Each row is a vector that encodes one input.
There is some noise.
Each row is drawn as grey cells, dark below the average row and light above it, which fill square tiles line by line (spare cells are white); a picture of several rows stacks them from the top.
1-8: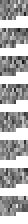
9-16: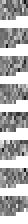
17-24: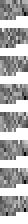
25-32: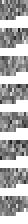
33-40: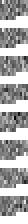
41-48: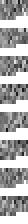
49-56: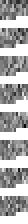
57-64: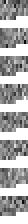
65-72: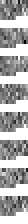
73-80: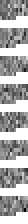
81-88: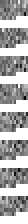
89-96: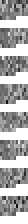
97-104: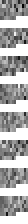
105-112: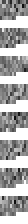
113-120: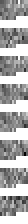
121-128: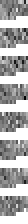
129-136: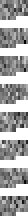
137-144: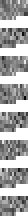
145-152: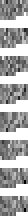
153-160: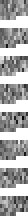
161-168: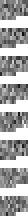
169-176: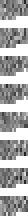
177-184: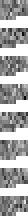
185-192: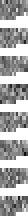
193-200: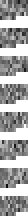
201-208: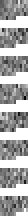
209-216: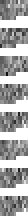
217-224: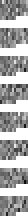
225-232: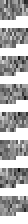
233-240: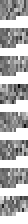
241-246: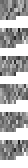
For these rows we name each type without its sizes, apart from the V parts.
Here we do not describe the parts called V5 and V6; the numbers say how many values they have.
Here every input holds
either a true/false value, a value of V5 and a value of V6, or a list of points on a line.
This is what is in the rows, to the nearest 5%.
About 25% of them hold a true/false value, a value of V5 and a value of V6. The rest are lists of points on a line.
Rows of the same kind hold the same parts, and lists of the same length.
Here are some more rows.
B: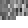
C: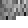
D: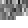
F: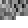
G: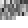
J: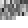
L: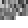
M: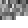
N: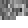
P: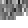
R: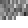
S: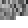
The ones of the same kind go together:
B, C, N
D, P
F, L, M, S
G, J
R

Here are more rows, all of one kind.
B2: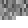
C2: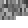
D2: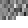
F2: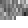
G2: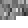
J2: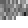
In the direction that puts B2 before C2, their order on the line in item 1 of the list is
G2, F2, J2, B2, D2, C2.
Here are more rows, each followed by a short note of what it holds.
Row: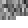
a list of three items
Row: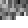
a true/false value, a value of V5 and a value of V6
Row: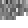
a list of one item
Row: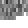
a list of one item
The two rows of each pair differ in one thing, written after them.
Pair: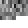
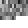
the value of V6
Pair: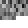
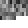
the value of V5
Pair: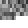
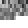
the true/false value
